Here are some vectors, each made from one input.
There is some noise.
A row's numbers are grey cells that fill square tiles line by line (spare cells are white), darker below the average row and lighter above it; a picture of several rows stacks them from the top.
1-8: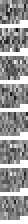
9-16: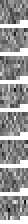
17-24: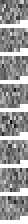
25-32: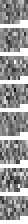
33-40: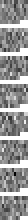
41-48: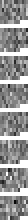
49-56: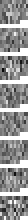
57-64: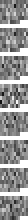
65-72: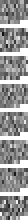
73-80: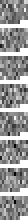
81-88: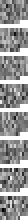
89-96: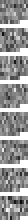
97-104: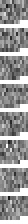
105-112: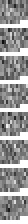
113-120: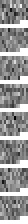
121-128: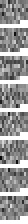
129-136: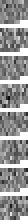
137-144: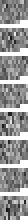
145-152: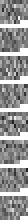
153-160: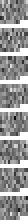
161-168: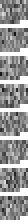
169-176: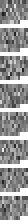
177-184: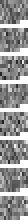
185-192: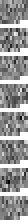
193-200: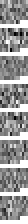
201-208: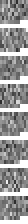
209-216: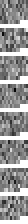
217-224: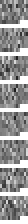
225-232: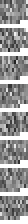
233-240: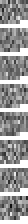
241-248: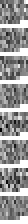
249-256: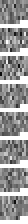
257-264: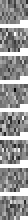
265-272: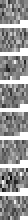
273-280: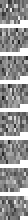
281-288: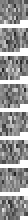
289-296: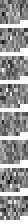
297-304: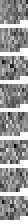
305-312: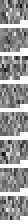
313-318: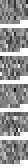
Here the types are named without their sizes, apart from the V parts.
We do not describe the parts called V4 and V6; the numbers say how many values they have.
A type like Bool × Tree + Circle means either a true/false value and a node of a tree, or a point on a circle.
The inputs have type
(Bool × Circle + V4) × V6.
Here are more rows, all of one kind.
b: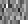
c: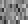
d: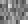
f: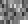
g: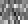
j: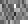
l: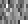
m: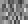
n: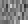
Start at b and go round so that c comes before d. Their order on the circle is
b, l, c, f, n, j, d, m, g.
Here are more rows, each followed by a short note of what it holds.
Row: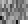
a point on a circle, a true/false value and a value of V6
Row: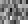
a value of V4 and a value of V6
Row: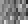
a value of V4 and a value of V6
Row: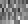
a point on a circle, a true/false value and a value of V6
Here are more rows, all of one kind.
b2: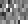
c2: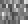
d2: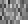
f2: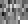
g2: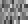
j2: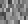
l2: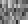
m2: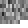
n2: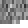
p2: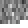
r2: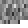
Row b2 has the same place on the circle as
c2, d2 and r2.
